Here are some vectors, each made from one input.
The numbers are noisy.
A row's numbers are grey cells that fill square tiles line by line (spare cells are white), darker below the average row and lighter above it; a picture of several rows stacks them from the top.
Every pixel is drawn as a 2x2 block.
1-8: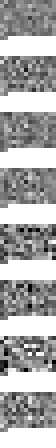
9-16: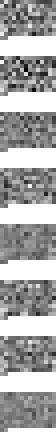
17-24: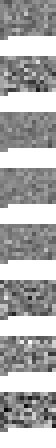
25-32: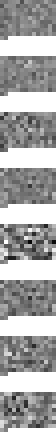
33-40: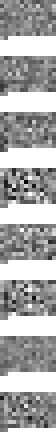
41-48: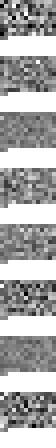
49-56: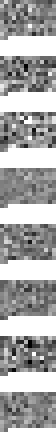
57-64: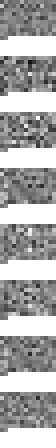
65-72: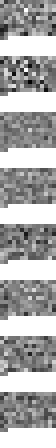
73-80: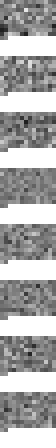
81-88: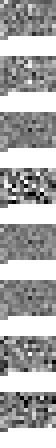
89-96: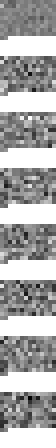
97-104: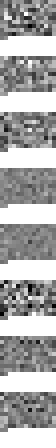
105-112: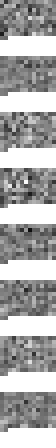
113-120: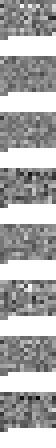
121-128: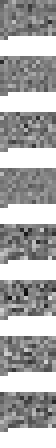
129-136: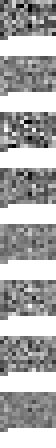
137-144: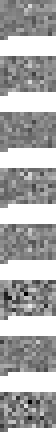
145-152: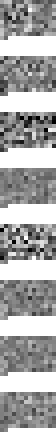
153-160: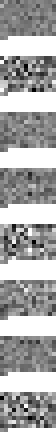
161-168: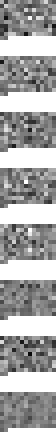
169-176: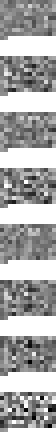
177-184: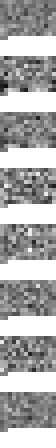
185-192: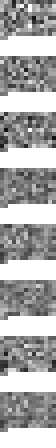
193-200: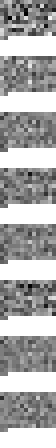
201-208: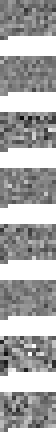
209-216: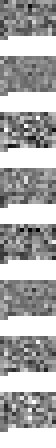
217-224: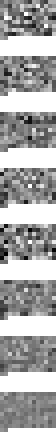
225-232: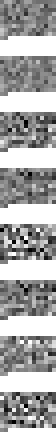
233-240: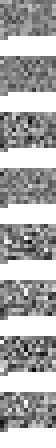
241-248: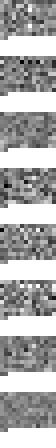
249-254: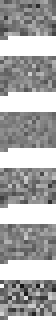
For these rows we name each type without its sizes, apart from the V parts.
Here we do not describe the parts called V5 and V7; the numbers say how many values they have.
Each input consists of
either a point on a circle, a true/false value and a value of V5, or a node of a tree and a value of V7.
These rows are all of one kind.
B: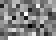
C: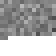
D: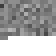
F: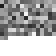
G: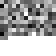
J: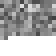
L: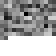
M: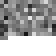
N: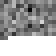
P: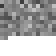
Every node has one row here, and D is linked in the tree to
C, F and M.
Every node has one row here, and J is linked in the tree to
P.
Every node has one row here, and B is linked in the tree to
F.
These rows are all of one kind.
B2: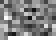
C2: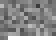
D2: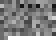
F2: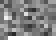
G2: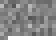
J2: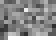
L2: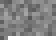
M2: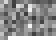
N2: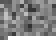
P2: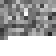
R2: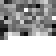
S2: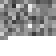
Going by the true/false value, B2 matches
D2 and M2.
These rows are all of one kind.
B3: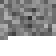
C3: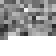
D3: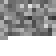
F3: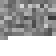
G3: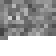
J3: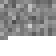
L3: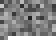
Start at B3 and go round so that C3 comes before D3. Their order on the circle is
B3, G3, J3, C3, L3, F3, D3.
